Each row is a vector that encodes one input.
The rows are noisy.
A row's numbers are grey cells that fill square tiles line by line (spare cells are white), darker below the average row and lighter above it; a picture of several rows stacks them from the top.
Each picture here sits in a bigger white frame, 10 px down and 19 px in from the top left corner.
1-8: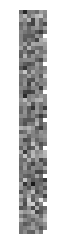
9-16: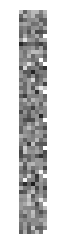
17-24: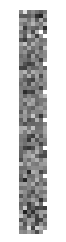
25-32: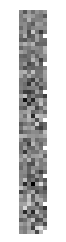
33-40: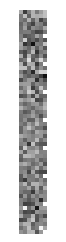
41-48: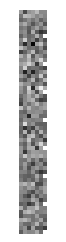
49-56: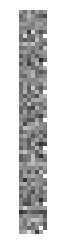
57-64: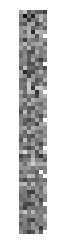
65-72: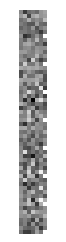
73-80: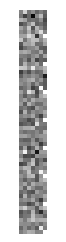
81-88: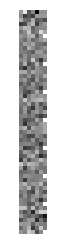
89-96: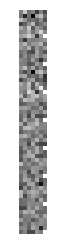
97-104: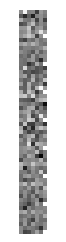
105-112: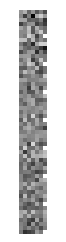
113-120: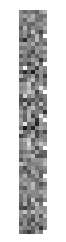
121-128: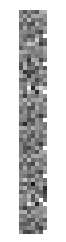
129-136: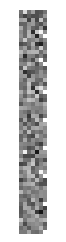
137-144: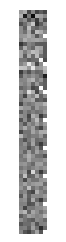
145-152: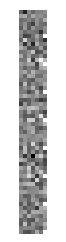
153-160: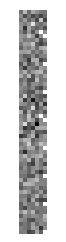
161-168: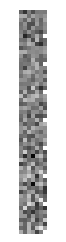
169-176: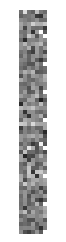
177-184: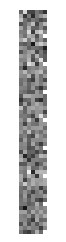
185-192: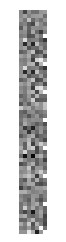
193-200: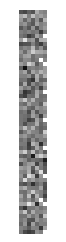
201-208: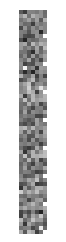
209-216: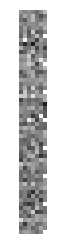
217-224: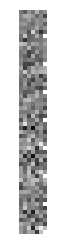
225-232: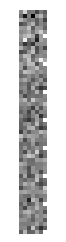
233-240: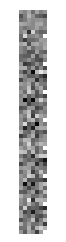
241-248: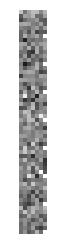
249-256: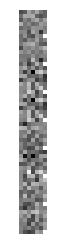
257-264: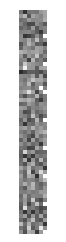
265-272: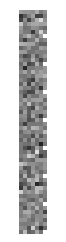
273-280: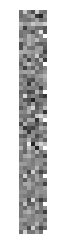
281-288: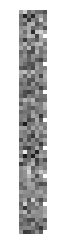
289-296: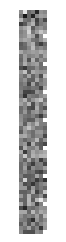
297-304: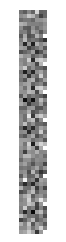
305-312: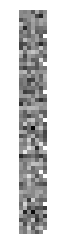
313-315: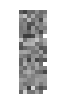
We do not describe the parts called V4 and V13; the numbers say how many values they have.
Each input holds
a point on an 18-point line, together with either a point on a 12-point line, or a value of V4 and a value of V13.
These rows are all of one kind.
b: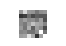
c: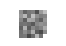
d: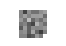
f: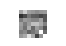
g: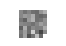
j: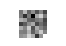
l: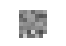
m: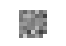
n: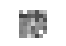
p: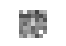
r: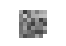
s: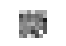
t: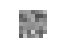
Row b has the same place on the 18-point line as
n, p and s.
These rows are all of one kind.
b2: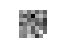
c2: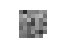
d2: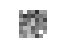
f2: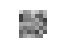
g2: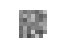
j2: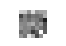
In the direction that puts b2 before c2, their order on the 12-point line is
f2, j2, b2, c2, d2, g2.
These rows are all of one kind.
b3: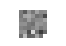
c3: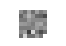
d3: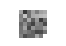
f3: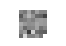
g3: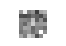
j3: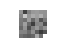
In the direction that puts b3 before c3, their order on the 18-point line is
d3, j3, b3, c3, f3, g3.
